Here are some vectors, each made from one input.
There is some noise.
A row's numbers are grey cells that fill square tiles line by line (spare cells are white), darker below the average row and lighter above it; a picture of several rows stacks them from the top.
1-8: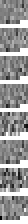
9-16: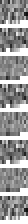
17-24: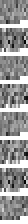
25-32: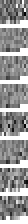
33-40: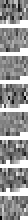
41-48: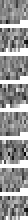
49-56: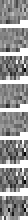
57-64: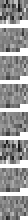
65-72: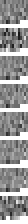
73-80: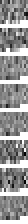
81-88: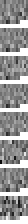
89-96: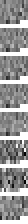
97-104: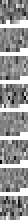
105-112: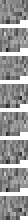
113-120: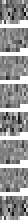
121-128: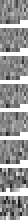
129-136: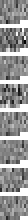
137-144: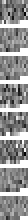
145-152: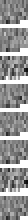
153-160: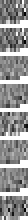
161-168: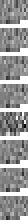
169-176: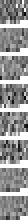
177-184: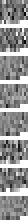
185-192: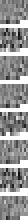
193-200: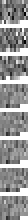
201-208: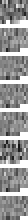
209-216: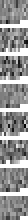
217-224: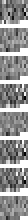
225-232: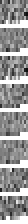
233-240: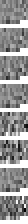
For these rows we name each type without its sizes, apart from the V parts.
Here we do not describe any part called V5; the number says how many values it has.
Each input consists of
either a label, a point on a line and a true/false value, or a value of V5.
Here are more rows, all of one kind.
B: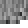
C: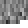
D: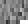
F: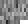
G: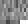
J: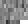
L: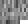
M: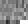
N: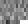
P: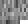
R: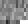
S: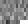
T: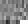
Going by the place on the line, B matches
C and D.
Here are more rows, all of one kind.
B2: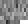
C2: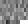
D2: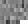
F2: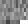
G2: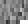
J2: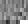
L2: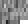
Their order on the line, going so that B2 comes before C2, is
L2, B2, F2, C2, D2, J2, G2.
